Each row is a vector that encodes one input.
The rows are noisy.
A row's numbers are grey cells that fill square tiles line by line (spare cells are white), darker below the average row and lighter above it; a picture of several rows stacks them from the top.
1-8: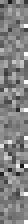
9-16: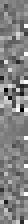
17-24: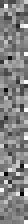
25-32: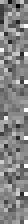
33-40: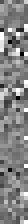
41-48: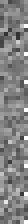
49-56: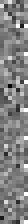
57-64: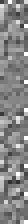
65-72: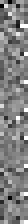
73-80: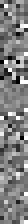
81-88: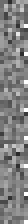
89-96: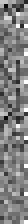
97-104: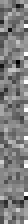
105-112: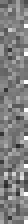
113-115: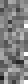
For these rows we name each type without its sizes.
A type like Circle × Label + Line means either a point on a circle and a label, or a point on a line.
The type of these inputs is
Bool × List(Line).
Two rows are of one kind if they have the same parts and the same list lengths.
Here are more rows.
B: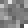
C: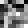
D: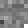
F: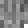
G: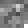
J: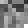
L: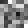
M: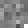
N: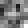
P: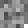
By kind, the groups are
B, D
C, F, G, J, M, P
L, N

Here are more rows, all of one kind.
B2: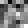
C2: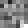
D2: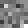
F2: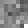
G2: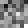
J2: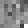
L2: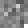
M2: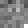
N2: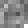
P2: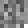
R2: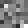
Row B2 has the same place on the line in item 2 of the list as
D2 and R2.
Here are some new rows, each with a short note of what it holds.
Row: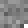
a true/false value, together with a list of one item
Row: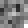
a true/false value, together with the empty list
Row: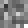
a true/false value, together with a list of one item
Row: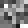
a true/false value, together with a list of two items
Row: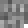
a true/false value, together with a list of one item
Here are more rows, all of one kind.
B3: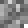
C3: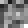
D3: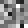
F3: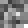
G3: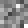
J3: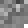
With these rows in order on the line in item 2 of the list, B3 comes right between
D3 and J3.
